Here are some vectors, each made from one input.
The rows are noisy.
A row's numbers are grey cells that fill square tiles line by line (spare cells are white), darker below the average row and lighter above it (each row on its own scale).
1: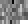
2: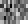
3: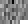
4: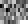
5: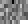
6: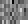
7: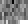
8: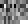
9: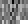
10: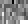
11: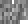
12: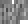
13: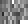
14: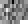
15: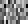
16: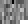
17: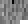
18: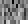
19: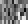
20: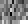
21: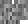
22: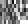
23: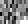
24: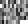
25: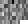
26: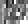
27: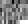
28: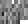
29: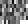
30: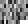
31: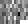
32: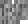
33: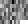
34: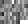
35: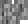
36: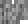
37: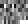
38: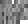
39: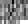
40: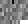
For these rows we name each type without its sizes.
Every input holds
a point on a line and a true/false value.
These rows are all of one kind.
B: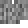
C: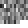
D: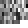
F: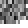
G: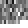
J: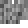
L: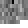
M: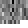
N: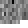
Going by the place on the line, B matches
C and J.
